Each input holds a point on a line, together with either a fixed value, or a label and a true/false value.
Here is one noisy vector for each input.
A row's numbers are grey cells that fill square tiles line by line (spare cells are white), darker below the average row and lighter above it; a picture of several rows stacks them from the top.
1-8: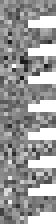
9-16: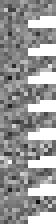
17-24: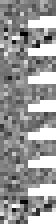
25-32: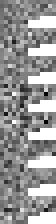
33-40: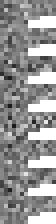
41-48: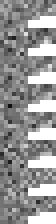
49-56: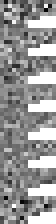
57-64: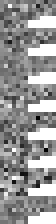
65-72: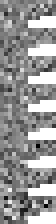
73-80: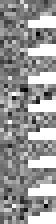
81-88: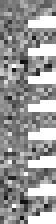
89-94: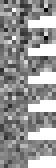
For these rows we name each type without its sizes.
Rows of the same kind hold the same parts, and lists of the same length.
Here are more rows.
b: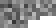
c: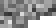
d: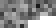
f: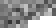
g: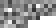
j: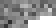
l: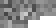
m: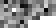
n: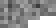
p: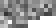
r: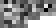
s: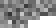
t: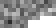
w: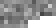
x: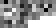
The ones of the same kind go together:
b, c, d, f, g, j, l, n, p, s, t, w
m, r, x

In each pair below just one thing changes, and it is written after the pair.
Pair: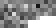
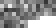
the label
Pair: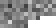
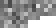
the label
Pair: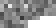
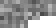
the place on the line
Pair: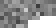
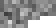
the place on the line
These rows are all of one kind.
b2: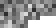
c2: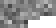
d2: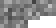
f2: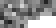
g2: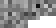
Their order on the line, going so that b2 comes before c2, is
b2, c2, d2, g2, f2.
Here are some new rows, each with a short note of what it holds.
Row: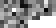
a point on a line
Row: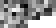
a point on a line
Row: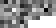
a point on a line
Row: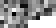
a point on a line
